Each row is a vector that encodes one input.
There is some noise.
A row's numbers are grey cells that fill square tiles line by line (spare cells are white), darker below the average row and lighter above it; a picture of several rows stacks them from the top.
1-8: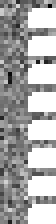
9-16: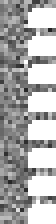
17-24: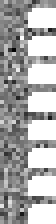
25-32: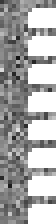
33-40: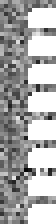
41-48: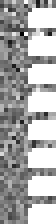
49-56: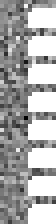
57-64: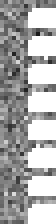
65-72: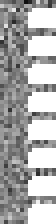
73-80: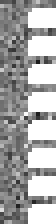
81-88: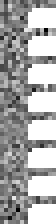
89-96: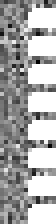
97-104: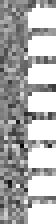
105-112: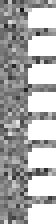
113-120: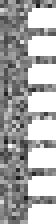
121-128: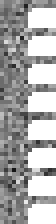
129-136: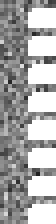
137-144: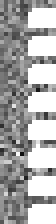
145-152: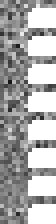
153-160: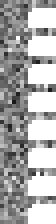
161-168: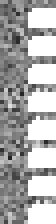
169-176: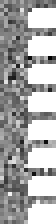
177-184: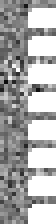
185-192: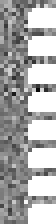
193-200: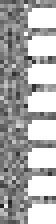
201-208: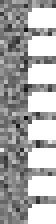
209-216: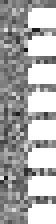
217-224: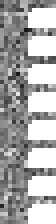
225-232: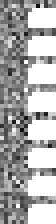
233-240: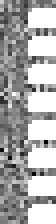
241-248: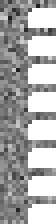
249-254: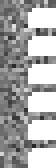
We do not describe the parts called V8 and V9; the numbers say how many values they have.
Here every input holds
a value of V8 and a value of V9, together with either a point on a 5-point line, or a list of up to two points on a 6-point line.
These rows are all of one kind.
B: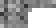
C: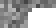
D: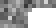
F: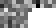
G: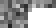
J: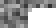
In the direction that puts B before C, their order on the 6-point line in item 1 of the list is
G, B, D, J, F, C.
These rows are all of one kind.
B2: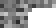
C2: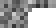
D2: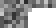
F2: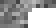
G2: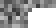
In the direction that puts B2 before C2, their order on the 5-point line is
B2, C2, F2, D2, G2.
